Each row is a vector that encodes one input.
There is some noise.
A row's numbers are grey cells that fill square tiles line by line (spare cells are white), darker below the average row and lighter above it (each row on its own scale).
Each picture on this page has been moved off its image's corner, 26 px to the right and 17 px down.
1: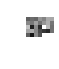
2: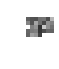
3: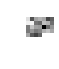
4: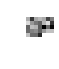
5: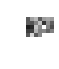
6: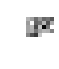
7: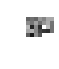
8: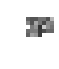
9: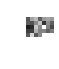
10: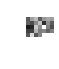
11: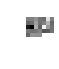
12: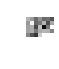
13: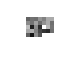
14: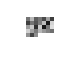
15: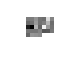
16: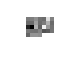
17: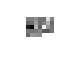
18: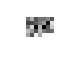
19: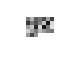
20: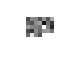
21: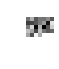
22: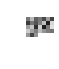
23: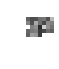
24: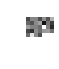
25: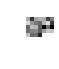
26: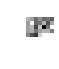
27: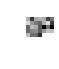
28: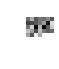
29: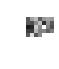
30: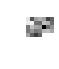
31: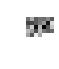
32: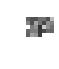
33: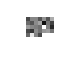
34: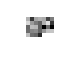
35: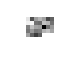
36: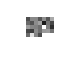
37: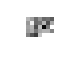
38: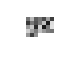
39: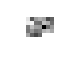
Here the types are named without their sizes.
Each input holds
either a point on a circle, or a point on a line.
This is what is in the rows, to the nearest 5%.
About 50% of them hold a point on a circle. The rest hold a point on a line.
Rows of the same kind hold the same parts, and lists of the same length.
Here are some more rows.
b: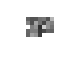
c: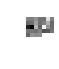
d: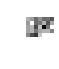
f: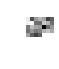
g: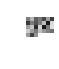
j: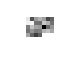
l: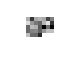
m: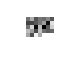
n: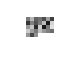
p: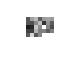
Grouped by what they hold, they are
b, c, p
d, f, g, j, l, m, n

